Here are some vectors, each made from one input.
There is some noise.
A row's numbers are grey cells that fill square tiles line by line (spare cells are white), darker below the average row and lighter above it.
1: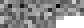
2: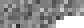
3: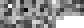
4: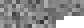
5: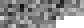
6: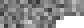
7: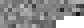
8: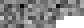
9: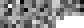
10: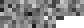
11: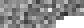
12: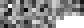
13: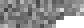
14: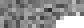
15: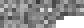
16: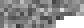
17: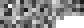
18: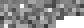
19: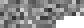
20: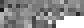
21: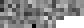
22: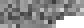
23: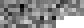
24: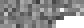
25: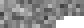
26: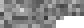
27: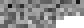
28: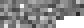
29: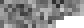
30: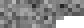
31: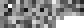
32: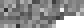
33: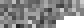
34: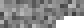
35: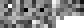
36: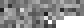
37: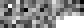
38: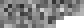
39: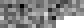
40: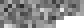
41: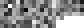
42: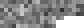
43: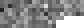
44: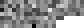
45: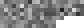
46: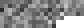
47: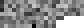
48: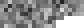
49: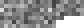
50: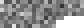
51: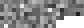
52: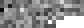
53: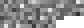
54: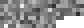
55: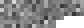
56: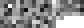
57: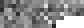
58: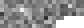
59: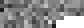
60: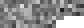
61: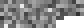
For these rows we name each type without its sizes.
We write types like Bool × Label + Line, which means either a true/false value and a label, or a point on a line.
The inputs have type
List(Line).
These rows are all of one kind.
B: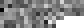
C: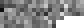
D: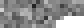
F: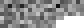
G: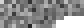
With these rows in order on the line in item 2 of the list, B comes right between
D and F.
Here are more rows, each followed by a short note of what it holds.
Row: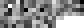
the empty list
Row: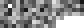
the empty list
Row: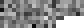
a list of one item
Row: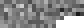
a list of two items
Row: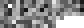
the empty list
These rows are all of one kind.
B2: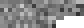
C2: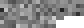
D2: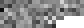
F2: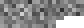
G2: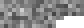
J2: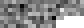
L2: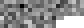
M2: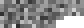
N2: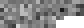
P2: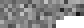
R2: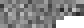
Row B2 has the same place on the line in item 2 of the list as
L2 and P2.
